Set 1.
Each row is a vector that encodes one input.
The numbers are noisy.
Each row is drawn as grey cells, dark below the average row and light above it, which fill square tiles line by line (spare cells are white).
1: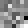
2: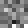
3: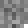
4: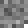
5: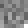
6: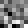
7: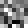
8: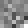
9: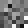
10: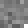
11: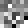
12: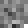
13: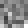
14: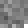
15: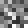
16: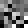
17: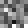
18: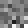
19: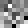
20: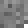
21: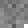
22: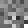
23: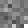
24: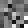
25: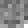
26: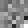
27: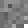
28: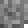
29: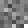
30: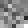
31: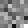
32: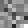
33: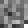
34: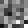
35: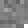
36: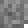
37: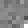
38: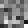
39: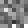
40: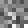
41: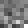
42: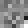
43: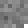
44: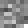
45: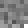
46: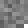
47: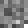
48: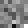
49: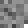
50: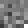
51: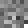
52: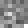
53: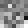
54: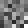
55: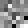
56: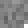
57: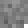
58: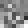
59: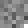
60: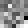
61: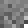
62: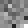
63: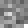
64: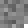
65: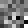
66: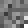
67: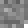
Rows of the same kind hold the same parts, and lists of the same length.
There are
3 kinds of row.
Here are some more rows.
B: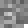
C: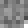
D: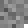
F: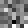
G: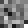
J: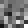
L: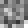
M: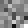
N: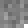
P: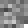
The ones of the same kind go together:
B, P
C, F, J, L, N
D, G, M

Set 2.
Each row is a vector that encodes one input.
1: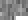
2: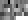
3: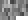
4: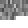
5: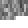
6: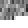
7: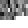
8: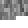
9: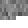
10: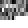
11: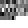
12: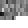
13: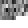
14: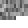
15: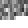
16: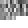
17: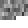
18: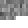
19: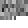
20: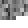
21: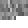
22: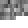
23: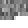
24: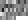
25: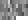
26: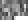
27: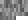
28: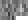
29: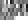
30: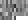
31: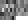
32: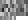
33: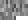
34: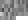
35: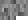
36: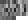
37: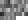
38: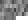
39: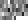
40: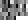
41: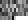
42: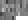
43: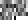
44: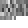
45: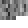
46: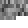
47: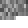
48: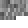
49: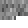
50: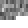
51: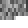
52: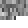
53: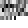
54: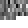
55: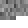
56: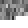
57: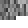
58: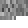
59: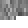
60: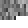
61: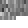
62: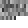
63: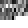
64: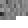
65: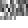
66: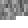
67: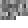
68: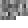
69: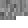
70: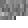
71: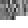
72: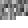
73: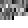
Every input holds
either one of 7 labels, or a point on a 7-point line.
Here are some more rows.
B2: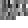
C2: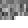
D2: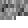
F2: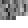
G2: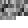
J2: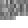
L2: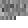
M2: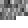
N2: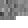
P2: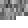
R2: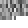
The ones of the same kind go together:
B2, D2, F2, G2, L2
C2, J2, M2, N2, P2, R2

